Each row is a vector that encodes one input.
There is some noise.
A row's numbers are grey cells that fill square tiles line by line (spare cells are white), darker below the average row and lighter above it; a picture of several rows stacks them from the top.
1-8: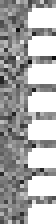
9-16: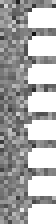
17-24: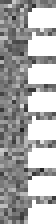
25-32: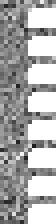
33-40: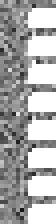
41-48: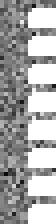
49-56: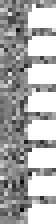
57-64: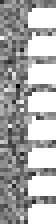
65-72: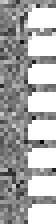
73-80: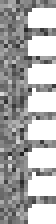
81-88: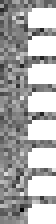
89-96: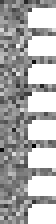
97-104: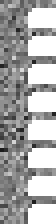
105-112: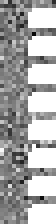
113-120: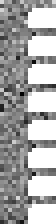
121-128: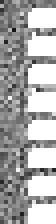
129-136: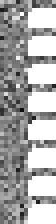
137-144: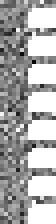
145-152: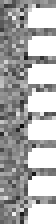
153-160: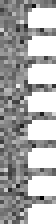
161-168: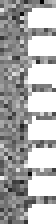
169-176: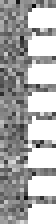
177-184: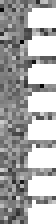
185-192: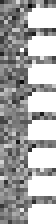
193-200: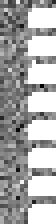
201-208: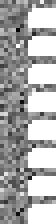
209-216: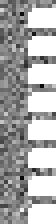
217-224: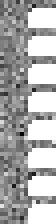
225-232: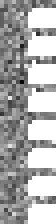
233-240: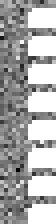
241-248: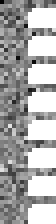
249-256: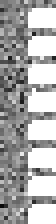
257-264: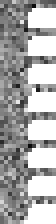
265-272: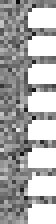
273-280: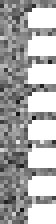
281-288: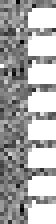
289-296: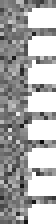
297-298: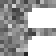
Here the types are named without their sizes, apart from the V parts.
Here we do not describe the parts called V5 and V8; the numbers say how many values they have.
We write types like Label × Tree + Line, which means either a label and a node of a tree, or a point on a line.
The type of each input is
(Bool × Bool × Bool × Bool + V8) × V5 + Tree × Tree.
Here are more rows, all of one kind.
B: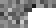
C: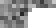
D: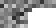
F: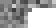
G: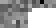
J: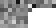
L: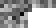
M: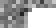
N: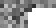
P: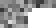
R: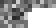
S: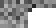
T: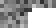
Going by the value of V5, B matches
G and T.
